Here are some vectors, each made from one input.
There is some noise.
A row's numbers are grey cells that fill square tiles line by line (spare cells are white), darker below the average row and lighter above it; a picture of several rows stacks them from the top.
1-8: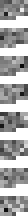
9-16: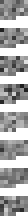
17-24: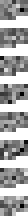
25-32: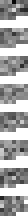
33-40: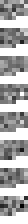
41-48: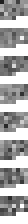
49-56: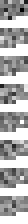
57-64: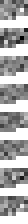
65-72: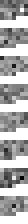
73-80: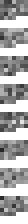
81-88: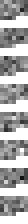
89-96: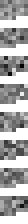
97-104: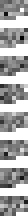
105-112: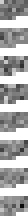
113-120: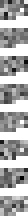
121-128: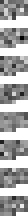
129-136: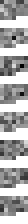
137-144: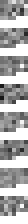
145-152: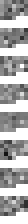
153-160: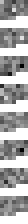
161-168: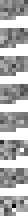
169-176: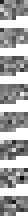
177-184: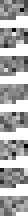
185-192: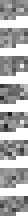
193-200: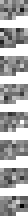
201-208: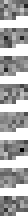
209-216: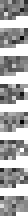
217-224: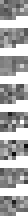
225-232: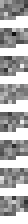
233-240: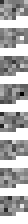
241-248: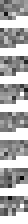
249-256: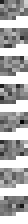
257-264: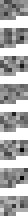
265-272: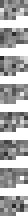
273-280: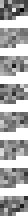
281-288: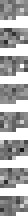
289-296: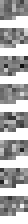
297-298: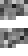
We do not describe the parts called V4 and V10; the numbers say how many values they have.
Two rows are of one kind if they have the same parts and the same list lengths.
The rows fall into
4 kinds.
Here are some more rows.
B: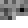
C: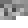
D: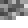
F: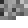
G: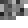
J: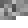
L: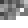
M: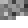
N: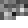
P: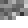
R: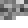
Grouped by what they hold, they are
B, G, P
C, F, J
D, L
M, N, R

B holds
a node of a 9-node tree, three true/false values and a value of V4.
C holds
a point on a 7-point line, a node of a 9-node tree and three true/false values.
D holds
a node of a 9-node tree, a value of V4 and a value of V10.
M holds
a point on a 7-point line, a node of a 9-node tree and a value of V10.
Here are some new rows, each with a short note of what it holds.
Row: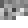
a point on a 7-point line, a node of a 9-node tree and three true/false values
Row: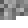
a point on a 7-point line, a node of a 9-node tree and three true/false values
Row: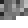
a node of a 9-node tree, three true/false values and a value of V4
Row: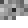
a point on a 7-point line, a node of a 9-node tree and three true/false values
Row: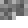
a node of a 9-node tree, three true/false values and a value of V4
